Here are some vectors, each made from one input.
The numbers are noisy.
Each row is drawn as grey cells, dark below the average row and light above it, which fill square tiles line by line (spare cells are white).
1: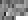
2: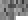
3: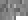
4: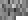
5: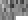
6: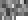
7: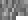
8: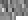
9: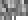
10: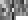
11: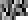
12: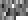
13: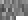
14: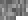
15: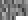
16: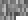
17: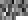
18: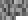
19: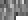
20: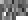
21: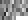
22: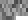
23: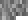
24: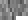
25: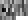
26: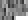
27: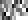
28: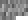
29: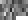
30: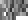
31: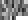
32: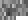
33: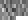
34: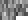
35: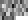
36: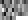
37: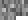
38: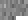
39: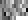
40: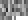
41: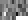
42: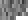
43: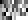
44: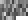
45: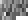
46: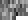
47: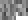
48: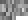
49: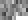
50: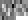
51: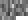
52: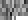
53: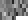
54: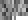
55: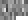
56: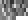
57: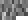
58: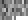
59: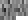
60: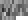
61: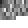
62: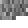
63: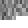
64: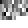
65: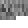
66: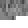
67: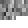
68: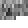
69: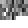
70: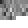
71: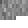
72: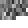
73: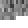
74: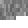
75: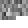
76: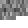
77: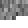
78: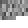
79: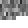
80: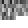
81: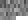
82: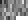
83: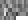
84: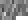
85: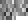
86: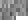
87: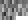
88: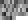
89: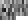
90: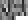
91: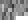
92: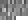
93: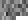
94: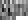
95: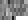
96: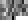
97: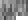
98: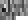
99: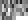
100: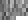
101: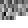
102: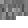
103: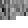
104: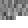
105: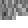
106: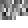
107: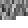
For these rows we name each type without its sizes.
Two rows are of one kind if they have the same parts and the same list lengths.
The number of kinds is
2.
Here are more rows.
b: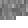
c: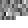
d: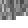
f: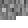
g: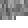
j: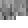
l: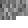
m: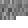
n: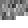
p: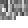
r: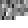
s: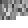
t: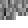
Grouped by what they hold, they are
b, c, d, f, l, r, t
g, j, m, n, p, s

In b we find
a label and a point on a line.
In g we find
a label, a point on a line and three true/false values.
